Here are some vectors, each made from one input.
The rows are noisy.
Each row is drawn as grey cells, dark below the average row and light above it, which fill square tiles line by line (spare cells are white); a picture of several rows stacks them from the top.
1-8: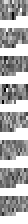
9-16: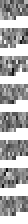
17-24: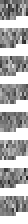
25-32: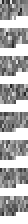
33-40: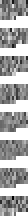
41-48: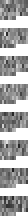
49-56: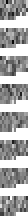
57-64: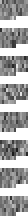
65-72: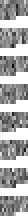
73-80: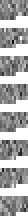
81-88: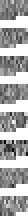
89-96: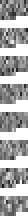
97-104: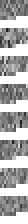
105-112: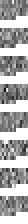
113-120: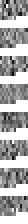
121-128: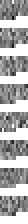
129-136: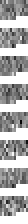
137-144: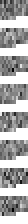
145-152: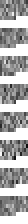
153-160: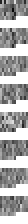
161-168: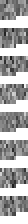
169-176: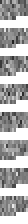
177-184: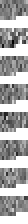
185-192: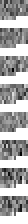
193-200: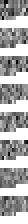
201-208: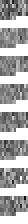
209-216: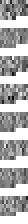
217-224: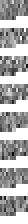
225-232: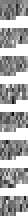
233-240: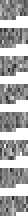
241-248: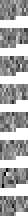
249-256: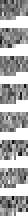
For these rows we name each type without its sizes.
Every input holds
a node of a tree and a true/false value.
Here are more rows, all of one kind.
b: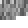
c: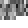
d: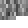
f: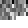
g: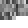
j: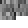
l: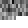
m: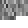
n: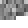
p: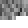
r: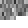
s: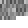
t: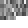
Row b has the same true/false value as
j and m.
